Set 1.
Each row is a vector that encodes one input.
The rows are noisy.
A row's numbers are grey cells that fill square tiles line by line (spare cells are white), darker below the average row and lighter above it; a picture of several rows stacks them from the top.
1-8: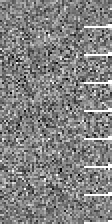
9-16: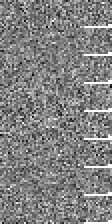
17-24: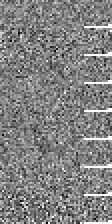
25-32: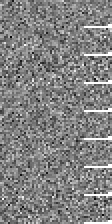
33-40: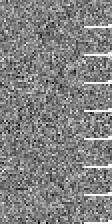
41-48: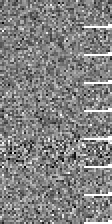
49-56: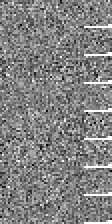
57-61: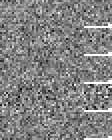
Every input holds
one of 10 labels.
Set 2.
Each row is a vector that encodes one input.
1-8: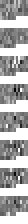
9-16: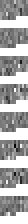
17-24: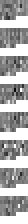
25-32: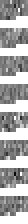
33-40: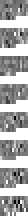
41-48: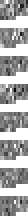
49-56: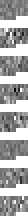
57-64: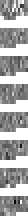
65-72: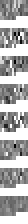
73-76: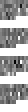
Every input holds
either a fixed value, or a node of a 7-node tree.
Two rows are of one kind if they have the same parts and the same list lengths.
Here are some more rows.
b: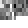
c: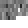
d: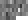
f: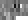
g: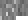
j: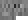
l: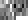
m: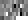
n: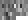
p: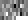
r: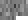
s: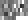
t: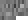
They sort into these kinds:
b, l
c, d, f, g, j, m, n, p, r, s, t

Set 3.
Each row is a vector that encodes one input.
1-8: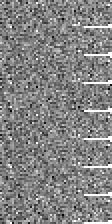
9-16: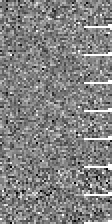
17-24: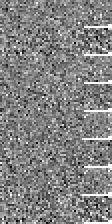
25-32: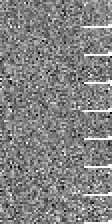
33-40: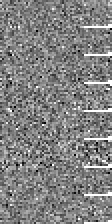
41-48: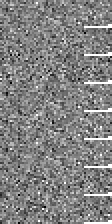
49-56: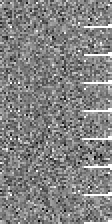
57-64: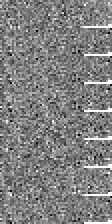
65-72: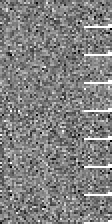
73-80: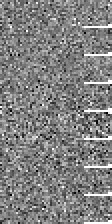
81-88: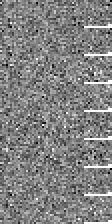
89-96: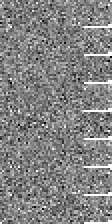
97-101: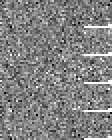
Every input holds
either a fixed value, or three true/false values.
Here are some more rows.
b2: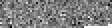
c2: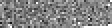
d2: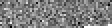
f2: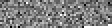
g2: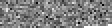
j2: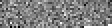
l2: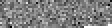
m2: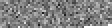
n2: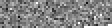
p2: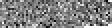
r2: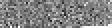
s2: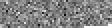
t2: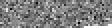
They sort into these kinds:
b2, c2, d2, f2, g2, j2, l2, m2, n2, r2, s2, t2
p2

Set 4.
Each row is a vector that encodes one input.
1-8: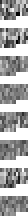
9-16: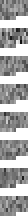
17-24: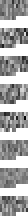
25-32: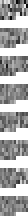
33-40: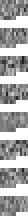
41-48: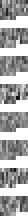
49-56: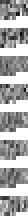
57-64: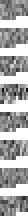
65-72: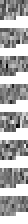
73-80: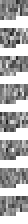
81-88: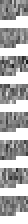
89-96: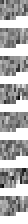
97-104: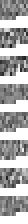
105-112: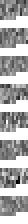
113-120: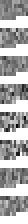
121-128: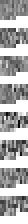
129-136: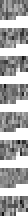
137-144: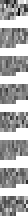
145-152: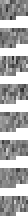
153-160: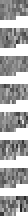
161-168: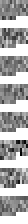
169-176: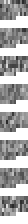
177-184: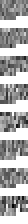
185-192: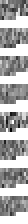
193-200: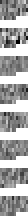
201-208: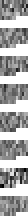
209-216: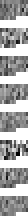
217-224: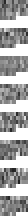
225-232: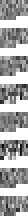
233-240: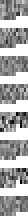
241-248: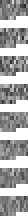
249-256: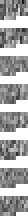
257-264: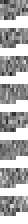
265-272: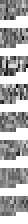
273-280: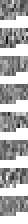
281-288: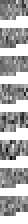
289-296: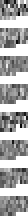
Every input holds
either a fixed value, or a node of a 7-node tree.
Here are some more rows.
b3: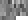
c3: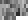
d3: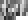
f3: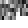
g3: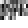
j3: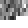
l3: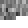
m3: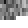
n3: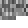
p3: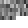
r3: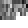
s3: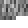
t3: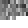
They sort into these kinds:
b3, c3, d3, f3, j3, l3, m3, n3, p3, r3, s3, t3
g3

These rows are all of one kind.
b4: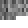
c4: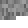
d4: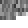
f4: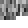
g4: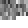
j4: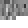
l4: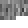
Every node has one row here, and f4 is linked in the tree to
g4.
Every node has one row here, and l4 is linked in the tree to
b4, c4 and g4.
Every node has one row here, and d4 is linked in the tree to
b4.
